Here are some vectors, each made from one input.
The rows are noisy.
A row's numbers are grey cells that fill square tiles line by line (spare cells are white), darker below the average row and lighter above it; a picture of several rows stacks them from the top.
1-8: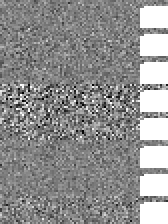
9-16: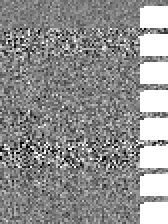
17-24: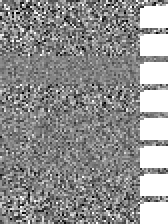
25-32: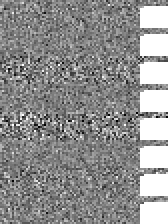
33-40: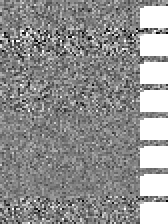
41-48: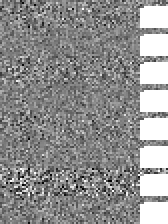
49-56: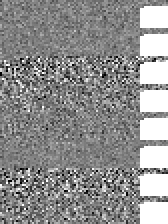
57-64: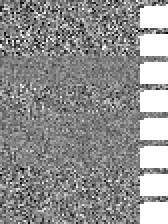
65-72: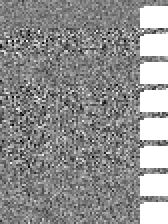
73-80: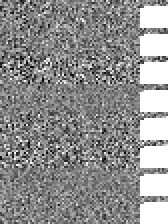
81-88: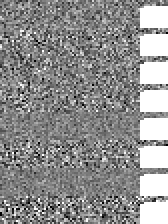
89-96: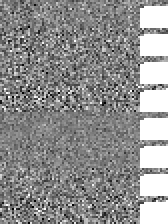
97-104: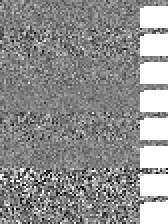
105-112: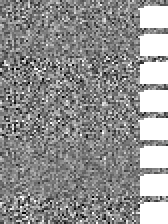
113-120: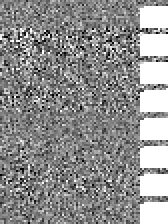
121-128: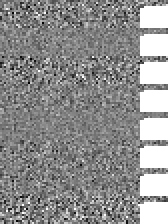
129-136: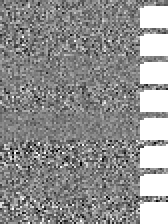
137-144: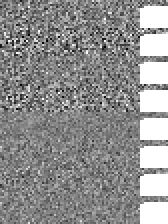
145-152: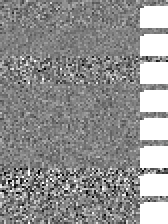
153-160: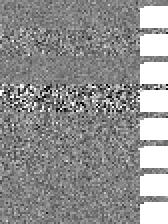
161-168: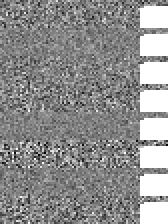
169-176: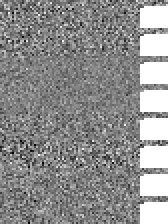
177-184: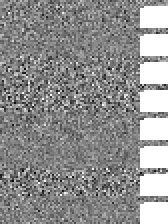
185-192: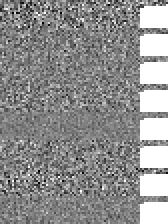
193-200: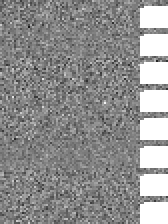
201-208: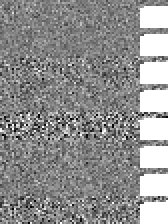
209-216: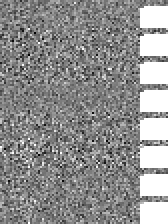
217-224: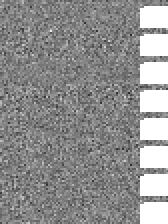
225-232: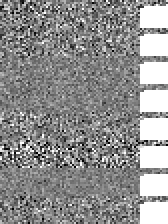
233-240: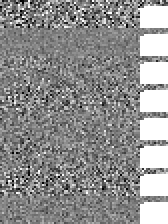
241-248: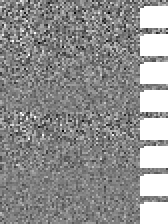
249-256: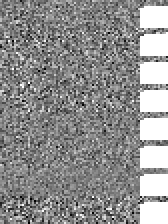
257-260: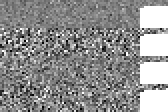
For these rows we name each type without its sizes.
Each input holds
a node of a tree and five true/false values, together with either a fixed value, or a node of a tree.
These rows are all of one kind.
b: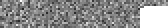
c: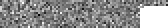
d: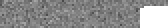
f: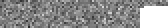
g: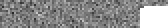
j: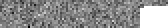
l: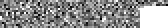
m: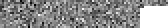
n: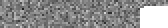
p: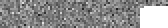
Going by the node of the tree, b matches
c, d and n.
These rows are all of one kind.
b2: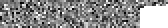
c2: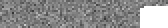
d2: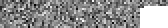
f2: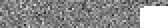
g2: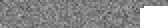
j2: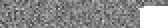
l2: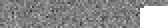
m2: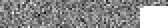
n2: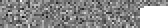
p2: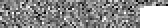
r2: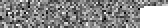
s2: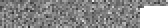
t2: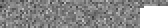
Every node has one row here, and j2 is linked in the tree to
d2 and g2.
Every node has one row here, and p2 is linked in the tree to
d2 and l2.
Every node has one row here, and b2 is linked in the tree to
s2.
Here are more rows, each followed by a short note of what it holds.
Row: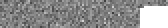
a node of each of two trees and five true/false values
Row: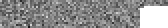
a node of each of two trees and five true/false values
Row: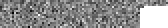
a node of a tree and five true/false values
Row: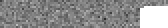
a node of a tree and five true/false values
